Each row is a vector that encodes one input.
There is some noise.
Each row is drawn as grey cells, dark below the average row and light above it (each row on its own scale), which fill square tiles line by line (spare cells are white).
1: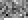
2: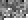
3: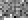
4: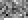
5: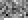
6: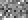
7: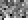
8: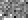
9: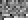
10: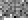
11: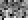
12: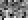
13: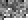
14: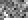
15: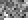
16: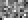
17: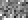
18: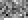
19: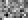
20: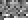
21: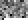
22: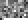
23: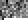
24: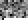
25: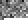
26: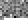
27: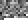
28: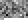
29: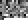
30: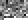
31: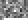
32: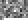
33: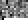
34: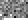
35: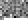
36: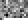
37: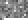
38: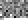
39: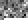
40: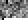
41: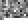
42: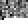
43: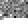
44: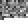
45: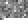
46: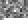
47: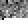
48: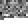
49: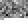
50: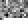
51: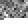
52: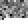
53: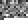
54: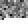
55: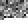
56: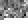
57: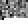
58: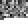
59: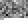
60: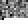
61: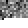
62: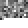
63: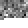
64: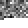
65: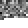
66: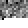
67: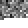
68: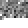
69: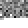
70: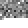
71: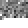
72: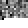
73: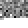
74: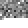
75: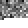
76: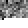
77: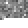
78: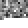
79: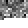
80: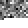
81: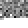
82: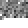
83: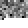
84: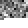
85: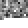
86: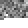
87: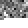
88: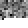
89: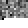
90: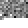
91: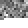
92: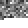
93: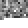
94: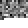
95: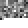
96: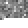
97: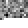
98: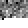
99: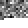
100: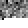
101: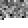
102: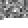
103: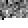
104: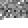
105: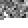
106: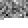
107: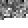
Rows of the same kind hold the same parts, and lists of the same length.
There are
4 kinds of row.
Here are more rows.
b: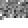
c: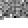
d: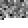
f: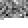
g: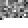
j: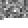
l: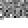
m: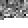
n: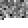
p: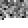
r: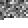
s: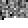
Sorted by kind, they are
b, c, g, j, l
d, n, p, s
f
m, r

